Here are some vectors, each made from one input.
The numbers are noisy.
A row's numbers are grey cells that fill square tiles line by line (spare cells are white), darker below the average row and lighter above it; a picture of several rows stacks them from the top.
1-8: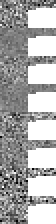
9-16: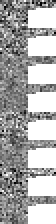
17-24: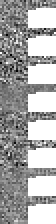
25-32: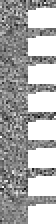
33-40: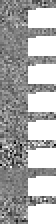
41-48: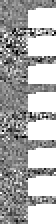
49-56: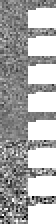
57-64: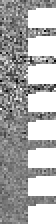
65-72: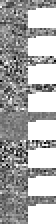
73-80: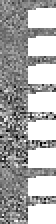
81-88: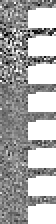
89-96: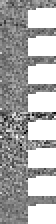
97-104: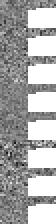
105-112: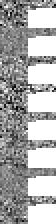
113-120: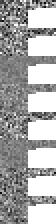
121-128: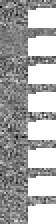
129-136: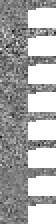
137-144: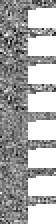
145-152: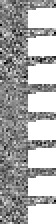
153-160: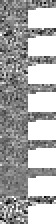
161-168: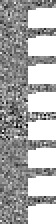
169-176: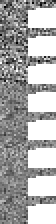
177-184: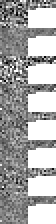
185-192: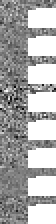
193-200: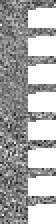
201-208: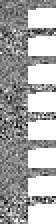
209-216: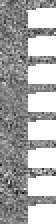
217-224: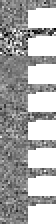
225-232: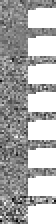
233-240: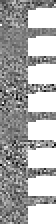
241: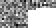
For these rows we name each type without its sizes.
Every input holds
either a point on a circle, or a fixed value, or a node of a tree.
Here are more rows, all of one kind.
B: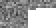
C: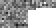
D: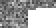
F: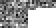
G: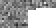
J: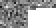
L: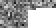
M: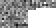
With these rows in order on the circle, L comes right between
B and F.
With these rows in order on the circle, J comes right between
B and C.
